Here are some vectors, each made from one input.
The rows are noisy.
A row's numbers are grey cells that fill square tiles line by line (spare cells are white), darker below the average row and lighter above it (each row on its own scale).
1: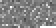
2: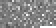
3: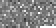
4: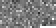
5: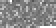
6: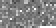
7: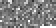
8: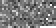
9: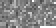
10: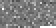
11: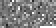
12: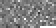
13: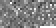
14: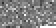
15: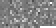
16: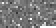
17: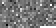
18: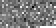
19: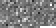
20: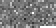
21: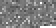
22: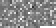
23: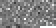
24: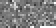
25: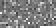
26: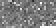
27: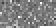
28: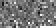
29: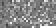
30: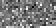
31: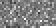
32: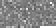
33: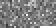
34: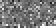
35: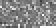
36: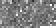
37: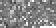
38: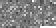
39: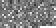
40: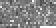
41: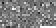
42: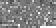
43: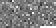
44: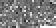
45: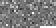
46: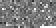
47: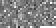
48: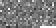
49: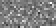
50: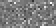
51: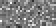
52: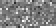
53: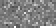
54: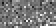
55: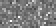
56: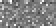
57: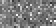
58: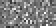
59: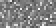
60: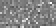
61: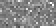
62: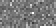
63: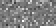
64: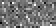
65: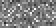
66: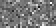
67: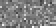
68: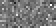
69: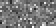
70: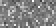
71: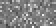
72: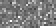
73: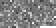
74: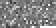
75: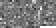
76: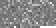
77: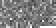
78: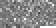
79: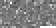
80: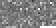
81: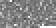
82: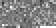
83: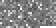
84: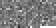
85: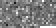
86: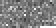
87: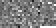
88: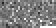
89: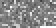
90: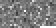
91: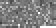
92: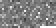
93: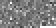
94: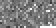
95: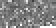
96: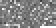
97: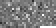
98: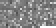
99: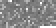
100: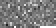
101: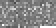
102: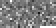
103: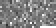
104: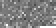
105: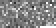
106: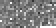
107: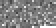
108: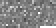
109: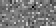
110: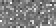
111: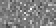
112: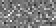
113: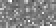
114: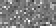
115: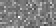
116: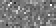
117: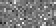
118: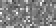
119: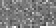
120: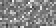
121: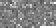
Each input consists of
a node of a 9-node tree and a node of a 10-node tree.
